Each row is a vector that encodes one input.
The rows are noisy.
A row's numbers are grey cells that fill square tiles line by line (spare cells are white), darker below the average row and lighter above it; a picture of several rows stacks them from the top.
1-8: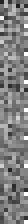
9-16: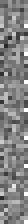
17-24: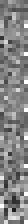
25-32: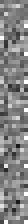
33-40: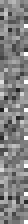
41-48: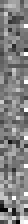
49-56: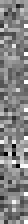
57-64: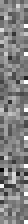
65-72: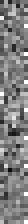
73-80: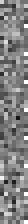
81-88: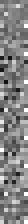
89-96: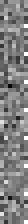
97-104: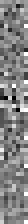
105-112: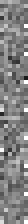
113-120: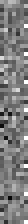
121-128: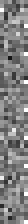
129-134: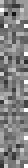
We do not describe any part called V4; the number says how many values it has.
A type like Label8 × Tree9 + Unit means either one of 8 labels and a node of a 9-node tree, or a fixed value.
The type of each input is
List3(Bool × V4).
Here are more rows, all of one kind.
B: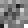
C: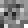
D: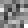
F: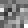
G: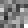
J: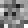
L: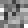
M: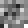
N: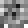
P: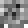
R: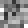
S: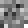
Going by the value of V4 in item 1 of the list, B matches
G and M.
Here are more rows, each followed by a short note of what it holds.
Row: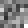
a list of one item
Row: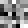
the empty list
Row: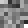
a list of two items
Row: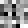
the empty list
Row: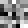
the empty list
